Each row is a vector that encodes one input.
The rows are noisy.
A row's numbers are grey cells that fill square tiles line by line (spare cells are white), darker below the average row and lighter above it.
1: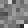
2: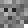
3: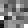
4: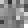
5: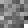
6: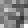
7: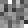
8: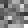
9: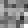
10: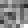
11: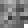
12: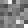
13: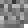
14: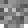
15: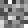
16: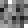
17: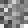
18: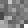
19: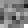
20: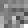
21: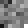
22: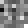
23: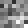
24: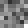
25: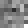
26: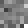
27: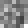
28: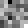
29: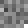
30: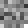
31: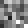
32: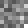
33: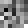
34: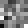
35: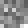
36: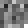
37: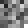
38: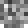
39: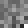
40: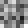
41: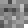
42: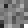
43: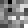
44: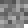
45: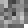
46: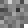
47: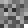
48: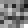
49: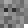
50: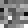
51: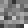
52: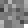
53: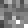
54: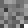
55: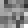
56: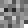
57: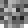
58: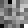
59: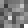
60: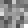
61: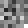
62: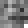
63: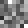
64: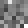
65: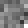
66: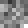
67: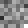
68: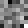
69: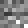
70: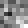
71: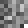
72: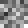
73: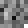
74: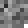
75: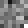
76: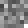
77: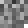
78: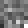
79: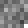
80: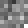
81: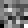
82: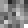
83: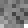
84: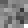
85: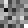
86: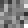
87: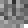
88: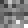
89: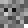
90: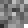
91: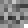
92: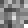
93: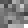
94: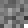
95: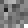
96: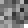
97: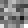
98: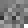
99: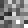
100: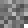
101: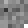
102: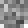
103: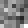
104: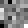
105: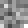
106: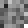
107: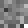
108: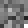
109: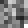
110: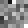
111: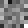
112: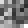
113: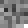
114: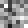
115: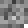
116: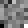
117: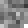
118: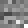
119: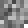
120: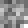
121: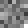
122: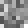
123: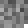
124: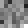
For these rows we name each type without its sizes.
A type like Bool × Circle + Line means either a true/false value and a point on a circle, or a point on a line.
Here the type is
(Bool × Bool × Bool × Bool + Line) × Tree.
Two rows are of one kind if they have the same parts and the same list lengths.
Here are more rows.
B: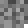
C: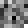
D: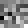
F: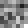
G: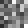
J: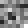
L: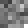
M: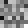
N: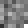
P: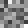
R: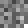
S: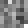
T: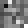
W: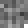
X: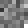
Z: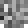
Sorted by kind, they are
B, C, G, L, N, P, R, S, T, W, X
D, F, J, M, Z

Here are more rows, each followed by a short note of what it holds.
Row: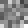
a point on a line and a node of a tree
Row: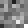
a node of a tree and four true/false values
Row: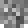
a point on a line and a node of a tree
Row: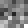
a node of a tree and four true/false values
